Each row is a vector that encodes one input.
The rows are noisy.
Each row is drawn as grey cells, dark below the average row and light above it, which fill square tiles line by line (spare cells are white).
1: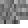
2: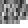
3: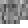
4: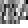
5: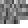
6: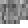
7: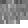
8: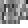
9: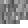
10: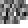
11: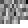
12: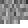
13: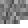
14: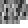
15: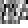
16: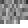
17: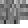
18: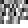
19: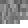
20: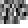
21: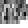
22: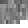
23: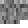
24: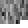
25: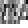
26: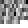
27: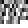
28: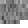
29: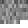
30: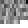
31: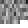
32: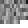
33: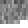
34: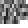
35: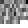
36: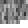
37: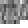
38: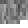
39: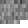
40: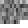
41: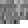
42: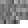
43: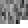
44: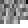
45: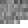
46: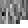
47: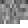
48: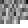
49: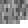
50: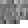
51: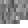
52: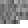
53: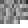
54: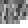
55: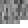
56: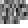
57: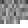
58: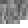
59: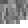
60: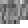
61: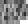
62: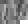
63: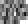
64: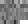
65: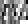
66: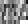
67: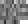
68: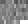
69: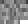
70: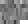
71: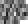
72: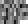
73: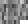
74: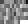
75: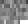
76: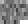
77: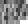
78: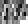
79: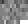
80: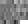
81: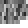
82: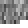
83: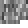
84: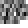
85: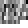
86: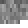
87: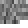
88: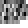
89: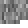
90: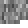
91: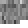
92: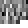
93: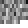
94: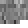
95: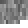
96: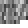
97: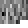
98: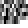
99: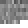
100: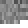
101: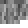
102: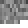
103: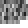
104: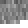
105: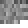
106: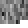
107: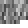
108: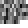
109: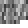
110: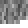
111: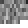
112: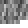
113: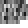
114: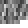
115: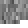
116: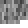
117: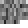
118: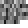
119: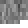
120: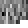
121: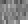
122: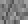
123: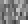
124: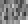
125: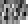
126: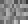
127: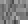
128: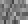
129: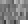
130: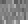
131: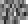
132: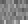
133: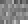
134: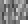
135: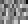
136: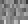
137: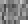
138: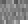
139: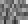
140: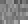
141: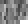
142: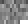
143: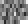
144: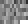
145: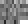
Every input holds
either a point on a 9-point circle, or a fixed value, or a node of an 8-node tree and a true/false value.
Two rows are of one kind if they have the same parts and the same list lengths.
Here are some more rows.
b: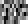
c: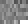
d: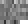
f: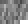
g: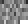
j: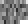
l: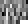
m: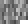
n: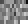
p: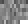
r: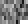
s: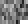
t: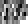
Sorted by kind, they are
b, d, j, m
c, f, g, n, p, t
l, r, s

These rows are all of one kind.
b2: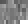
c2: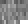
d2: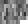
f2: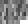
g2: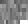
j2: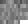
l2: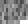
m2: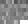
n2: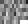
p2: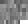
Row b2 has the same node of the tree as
g2, n2 and p2.
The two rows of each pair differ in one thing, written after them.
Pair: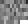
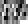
the true/false value
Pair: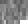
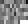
the node of the tree
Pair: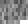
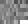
the node of the tree
